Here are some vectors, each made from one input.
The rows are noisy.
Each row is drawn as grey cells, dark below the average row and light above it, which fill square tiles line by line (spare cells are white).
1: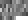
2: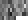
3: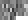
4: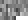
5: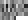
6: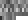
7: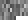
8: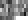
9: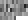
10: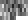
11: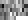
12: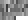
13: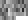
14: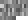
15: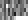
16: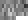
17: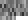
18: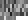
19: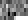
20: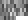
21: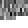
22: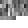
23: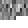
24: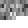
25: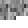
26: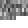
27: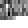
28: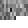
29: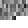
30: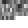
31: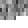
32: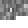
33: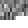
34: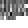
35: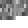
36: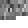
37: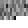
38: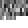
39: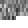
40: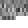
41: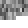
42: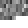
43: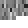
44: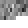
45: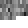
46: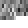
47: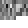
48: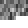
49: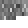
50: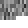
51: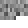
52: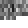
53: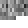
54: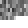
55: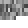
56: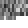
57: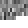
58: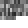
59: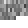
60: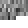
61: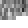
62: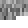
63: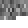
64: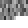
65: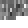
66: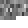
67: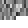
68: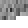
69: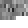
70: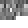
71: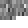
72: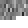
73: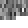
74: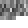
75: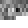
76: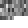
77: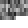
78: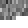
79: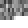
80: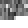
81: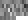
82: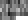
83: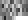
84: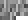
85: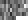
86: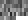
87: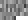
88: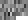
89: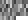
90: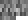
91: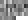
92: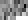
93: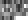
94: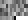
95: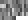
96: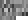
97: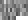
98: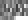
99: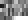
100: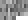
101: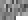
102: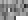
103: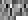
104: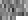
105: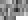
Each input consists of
a true/false value, together with a list of up to two points on a 5-point line.
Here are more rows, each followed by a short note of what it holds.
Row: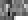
a true/false value, together with a list of two items
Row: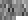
a true/false value, together with a list of one item
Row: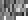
a true/false value, together with the empty list
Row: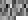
a true/false value, together with the empty list
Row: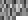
a true/false value, together with the empty list
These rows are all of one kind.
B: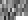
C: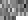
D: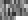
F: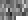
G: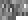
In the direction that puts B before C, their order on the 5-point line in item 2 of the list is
D, G, B, C, F.
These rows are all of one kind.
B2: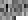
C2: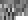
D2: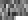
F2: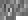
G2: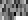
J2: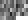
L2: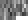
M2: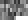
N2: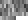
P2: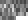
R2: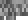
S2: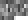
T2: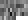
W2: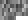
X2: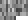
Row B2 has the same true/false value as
C2, N2, P2 and X2.
